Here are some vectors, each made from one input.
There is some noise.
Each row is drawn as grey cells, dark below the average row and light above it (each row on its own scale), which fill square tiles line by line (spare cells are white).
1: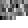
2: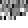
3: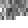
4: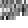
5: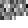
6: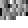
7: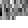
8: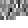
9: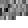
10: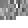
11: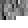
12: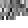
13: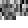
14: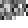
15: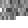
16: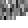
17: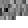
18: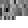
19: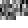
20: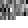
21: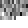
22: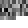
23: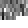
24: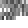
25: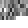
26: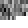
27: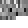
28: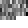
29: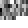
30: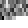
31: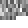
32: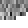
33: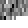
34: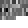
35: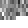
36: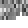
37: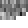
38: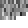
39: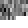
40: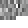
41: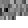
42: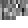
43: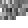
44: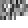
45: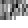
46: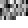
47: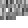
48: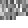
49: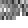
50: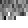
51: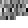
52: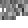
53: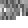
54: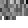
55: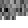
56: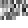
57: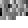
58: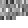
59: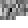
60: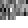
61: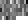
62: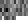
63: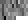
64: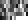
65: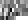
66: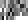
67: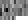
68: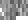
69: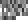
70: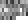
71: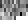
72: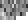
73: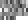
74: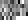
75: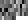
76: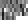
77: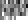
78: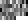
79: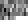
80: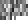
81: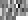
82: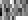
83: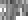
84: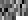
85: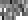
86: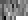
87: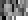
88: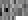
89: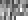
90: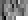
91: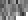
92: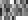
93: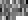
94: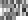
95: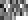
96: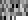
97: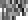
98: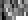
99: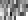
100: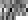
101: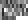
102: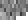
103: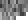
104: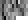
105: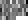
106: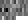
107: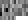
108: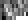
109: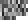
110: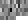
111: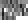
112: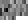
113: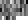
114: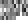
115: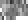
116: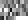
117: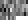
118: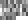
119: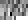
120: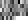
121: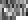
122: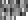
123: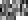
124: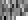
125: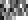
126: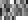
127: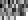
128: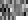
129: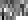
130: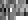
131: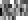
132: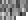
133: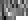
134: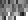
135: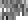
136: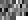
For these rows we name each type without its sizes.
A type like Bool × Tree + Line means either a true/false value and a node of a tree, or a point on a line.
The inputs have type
Bool × Bool × Bool + List(Circle + Line).
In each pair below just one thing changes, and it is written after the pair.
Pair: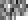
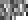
the place on the line in item 1 of the list
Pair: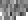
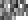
the place on the line in item 1 of the list
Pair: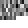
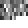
the place on the line in item 2 of the list
